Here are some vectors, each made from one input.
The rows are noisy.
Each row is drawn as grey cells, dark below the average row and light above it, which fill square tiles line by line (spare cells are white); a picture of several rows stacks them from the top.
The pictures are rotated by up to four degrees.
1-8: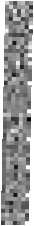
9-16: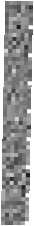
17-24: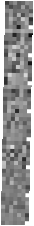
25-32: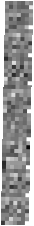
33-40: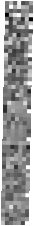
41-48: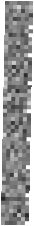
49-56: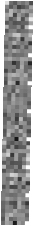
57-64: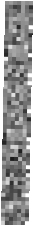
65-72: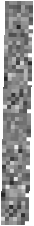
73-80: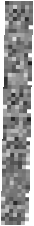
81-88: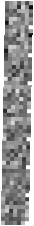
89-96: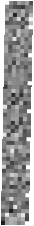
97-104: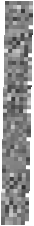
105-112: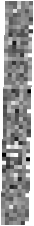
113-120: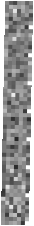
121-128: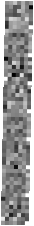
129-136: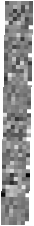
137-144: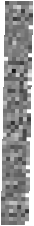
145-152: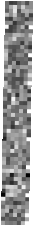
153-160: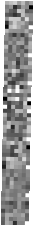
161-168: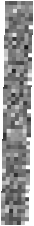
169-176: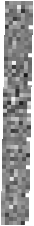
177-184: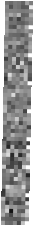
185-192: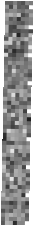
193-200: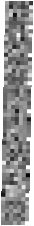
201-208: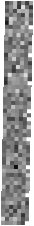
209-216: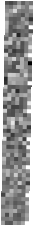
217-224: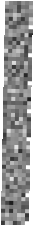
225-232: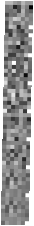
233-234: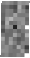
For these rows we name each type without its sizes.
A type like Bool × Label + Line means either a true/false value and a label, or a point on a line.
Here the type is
Tree + Unit.
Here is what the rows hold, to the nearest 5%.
A few of them hold a fixed value. The rest hold a node of a tree.
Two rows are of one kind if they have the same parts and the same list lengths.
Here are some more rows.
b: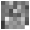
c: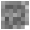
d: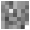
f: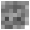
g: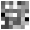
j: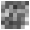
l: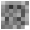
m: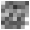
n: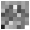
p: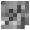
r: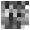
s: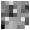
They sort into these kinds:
b, c, d, f, j, l, m, n, p, r, s
g

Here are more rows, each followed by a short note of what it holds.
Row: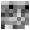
a node of a tree
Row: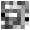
a fixed value
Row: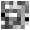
a fixed value
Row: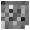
a node of a tree
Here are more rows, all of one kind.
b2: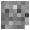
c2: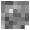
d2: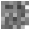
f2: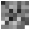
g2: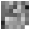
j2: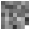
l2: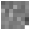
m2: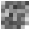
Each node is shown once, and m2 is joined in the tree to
d2.
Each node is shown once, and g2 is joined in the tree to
j2.
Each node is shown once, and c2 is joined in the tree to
l2.
